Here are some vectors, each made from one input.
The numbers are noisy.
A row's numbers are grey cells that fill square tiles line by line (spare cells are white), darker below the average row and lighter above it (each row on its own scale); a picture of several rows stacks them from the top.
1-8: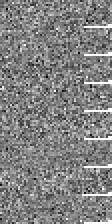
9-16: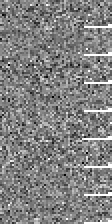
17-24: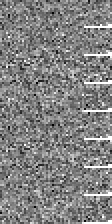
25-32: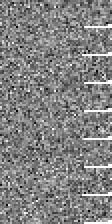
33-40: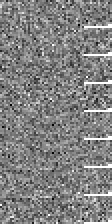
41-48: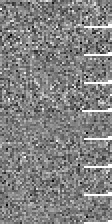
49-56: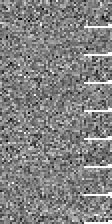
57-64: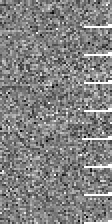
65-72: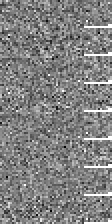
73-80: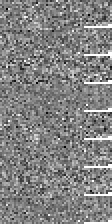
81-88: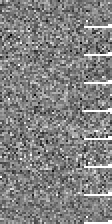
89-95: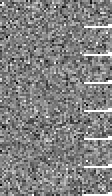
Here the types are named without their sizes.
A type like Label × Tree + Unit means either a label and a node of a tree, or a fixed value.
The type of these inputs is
Bool × Bool × Bool × Bool × Line + Circle.
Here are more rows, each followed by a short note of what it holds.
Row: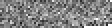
a point on a circle
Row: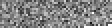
a point on a circle
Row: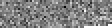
a point on a circle
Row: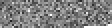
a point on a line and four true/false values
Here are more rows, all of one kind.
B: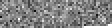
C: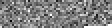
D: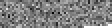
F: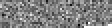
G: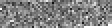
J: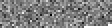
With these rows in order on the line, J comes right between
D and G.
